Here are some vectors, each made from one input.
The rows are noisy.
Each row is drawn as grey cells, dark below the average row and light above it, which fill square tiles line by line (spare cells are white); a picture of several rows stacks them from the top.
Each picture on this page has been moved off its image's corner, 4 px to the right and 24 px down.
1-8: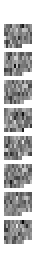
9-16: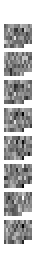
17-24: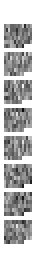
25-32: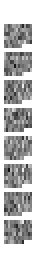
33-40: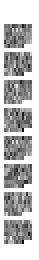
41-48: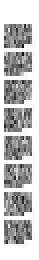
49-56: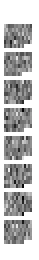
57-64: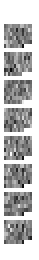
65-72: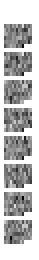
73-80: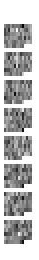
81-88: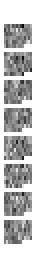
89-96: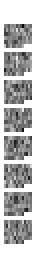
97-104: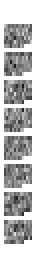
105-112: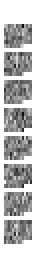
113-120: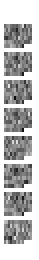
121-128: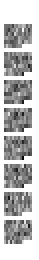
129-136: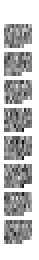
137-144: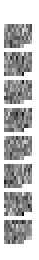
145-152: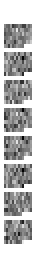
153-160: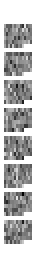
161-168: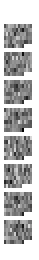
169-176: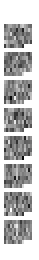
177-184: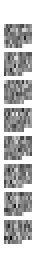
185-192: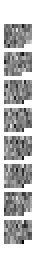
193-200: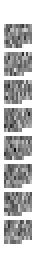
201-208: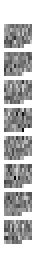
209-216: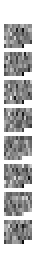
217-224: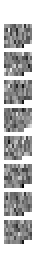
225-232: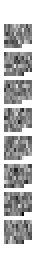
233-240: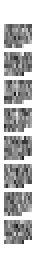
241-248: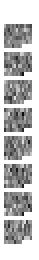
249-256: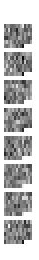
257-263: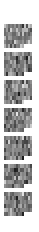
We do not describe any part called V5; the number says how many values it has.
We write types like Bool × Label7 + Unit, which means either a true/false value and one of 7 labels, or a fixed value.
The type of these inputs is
Line7 × Line7 × Line7 × (Line10 + V5).
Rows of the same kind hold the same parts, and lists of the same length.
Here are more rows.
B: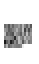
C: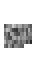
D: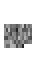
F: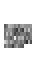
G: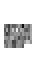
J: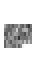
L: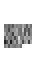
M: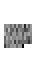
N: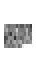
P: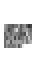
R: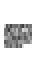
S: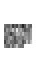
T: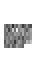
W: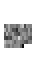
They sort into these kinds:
B, G, J, L, N, P, R, S, T
C, D, F, M, W

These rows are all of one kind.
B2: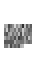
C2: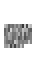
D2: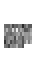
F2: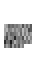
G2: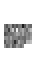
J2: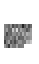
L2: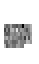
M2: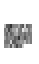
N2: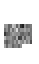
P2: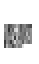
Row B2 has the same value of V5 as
C2 and F2.
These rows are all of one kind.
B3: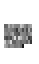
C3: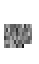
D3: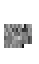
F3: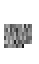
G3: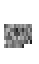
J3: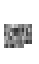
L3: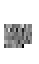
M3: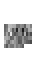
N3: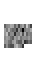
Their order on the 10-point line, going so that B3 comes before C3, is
L3, M3, N3, J3, G3, B3, D3, C3, F3.
